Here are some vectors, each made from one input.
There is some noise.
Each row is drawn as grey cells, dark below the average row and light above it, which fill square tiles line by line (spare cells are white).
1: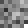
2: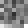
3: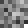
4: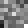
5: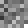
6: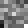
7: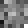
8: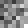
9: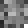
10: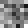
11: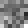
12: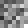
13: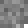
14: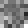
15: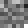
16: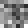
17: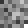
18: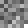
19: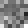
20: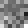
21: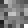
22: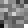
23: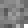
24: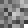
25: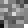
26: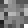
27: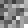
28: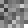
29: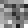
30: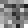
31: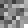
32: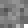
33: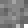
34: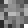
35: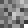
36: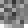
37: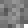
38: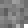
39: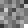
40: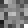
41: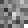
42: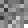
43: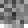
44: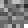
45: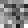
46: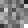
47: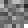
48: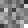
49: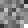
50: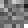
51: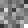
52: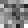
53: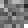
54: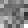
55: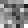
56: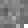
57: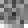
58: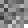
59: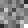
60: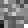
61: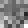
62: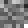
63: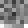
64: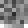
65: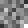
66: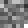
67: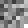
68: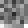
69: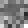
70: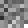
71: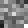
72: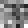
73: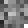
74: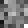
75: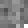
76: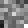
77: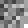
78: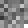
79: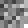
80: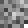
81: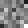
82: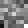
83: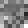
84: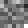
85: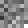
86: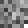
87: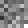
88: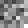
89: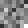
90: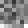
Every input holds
a node of an 11-node tree.
